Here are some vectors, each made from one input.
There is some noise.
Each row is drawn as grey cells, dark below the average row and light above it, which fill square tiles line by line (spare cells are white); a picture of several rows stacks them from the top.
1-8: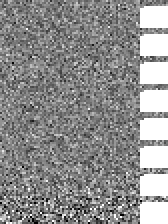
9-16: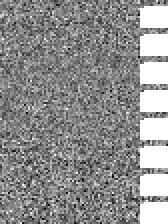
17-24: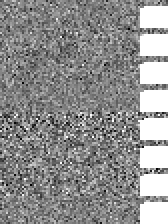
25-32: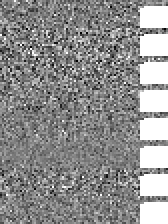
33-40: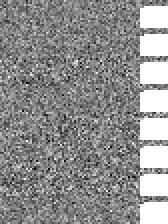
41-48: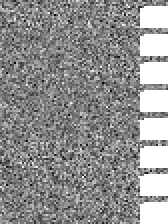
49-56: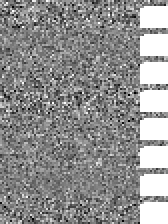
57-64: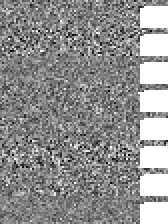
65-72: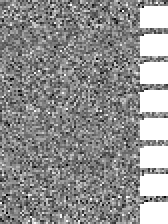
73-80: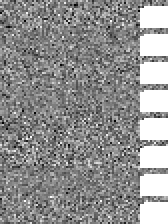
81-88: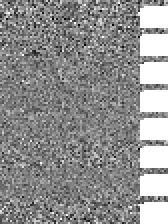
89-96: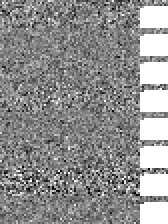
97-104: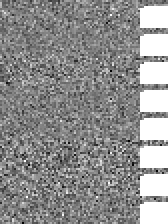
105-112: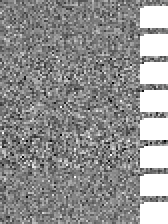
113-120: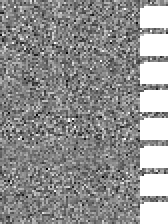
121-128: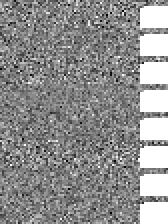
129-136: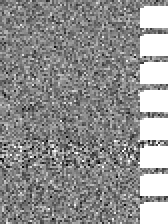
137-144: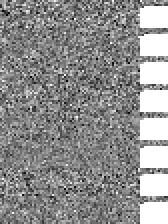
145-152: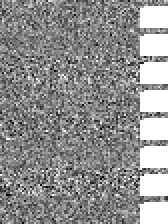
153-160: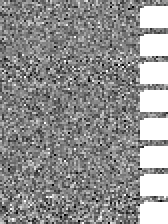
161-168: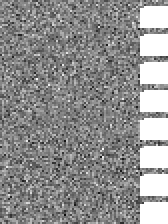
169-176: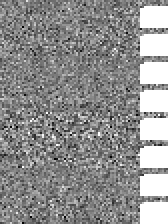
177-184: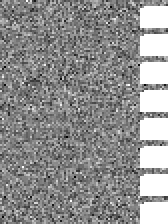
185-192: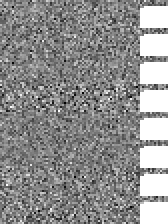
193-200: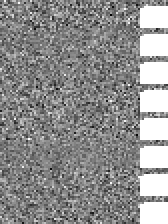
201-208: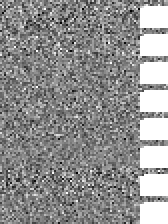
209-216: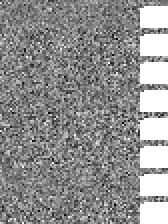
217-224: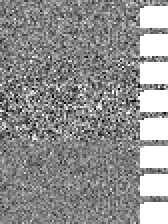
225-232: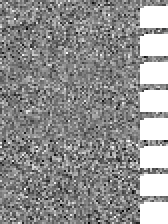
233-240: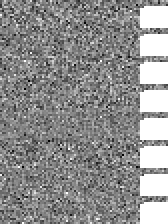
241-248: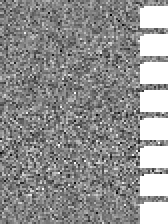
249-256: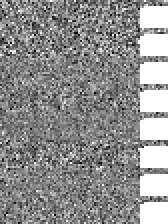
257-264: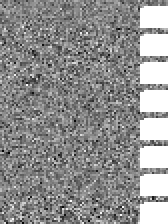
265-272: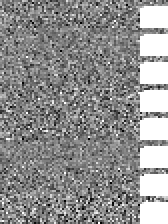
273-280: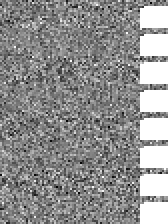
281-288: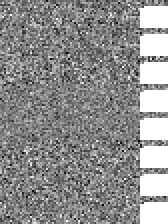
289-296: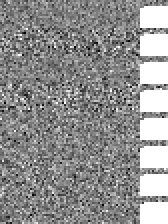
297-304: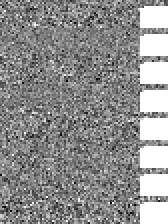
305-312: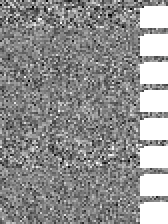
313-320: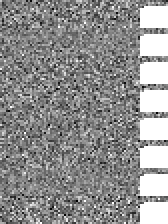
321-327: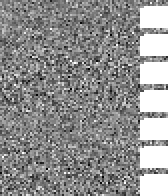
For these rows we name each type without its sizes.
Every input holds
a point on a circle, together with either a point on a line, or four true/false values.
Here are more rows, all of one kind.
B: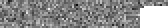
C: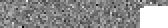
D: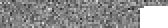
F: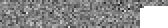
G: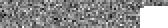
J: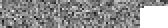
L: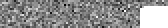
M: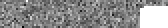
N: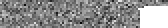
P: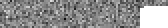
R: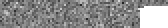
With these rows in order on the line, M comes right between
J and N.
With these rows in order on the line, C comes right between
B and F.
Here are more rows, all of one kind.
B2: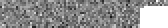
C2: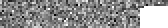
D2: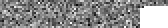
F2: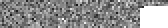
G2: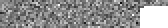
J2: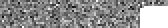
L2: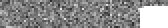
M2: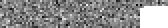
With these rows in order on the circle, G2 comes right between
B2 and F2.
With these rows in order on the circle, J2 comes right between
C2 and L2.
